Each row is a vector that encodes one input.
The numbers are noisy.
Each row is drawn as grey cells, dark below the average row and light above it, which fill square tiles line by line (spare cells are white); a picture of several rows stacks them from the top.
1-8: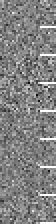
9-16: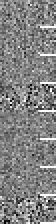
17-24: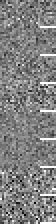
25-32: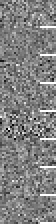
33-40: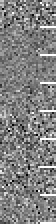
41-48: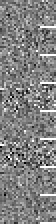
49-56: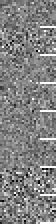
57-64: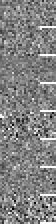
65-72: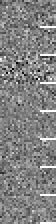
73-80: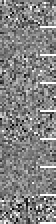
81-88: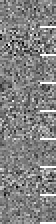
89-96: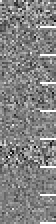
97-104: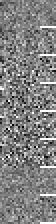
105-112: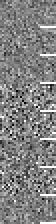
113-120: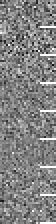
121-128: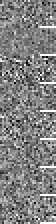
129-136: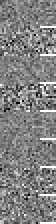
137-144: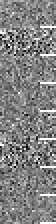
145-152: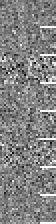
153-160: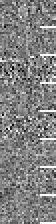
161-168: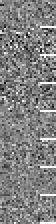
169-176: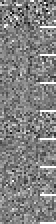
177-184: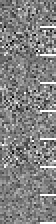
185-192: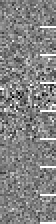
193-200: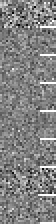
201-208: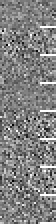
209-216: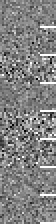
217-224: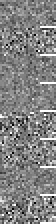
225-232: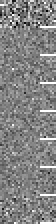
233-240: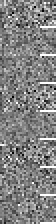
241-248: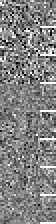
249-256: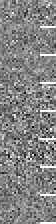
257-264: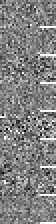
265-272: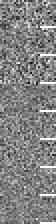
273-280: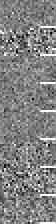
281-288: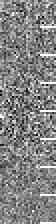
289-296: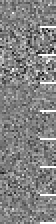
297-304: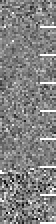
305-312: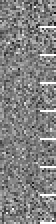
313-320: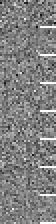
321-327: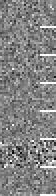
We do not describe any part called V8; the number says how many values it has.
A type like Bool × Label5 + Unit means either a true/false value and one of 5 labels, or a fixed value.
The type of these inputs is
Label7 × V8 + Label12 × (Line10 + Tree15).
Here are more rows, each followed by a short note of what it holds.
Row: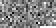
one of 7 labels and a value of V8
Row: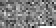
one of 12 labels and a node of a 15-node tree
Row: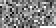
one of 7 labels and a value of V8
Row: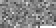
one of 12 labels and a node of a 15-node tree
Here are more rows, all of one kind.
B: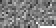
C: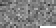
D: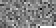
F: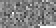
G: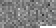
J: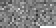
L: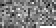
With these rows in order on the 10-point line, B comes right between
D and J.
